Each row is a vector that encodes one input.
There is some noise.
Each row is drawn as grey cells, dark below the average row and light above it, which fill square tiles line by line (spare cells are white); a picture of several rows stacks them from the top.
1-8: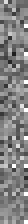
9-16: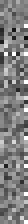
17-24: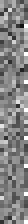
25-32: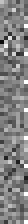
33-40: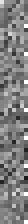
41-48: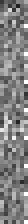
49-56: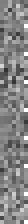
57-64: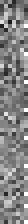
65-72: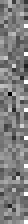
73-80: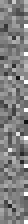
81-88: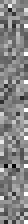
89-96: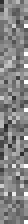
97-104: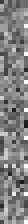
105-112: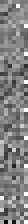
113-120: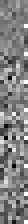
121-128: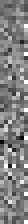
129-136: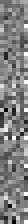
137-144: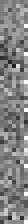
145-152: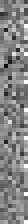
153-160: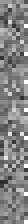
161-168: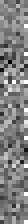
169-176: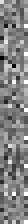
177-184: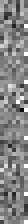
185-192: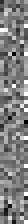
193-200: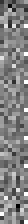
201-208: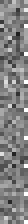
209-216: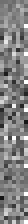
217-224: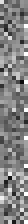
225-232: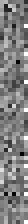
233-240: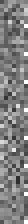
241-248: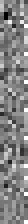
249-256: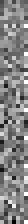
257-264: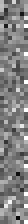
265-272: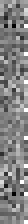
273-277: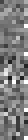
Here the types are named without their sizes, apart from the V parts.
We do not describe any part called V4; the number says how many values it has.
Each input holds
a list of items, each a true/false value and a value of V4.
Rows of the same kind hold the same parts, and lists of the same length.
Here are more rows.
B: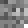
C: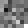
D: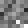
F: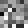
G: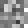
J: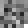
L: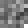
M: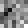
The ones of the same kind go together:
B, G, L
C, J, M
D
F

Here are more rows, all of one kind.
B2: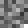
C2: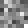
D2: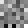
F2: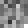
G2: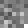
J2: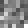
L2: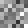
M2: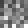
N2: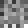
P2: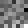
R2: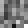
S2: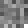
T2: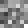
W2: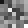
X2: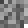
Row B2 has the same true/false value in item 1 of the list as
D2, T2, W2 and X2.
